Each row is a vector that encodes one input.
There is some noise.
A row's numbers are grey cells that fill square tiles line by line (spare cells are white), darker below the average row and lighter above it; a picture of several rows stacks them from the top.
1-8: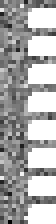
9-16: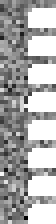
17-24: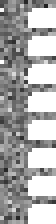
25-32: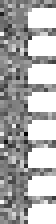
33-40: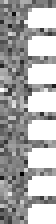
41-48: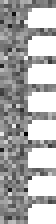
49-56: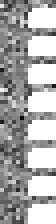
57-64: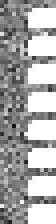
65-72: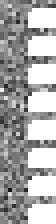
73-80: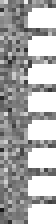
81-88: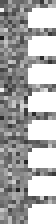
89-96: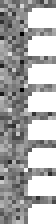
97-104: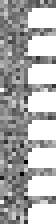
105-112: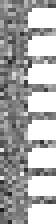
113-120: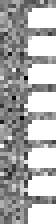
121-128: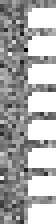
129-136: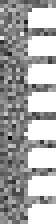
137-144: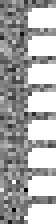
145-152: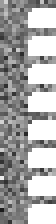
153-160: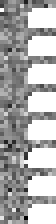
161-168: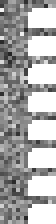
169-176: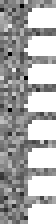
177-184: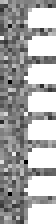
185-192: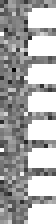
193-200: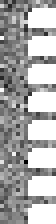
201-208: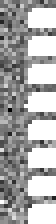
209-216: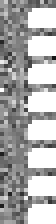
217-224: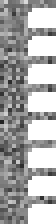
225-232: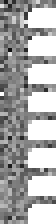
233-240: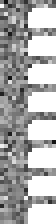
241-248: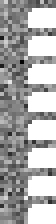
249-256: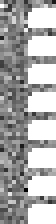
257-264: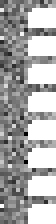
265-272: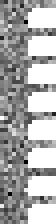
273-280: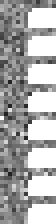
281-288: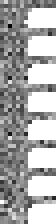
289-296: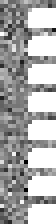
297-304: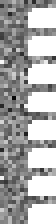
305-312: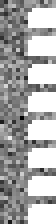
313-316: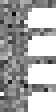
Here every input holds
either a node of a 12-node tree, or five true/false values.
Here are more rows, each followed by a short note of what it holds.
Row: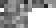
five true/false values
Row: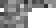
five true/false values
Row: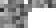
five true/false values
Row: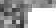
five true/false values
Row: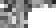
a node of a 12-node tree
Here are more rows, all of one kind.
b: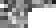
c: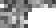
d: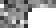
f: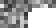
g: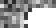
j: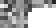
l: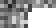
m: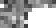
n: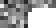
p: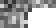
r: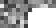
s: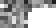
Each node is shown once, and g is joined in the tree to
p.
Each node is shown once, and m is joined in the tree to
c.
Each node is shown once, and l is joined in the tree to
p.
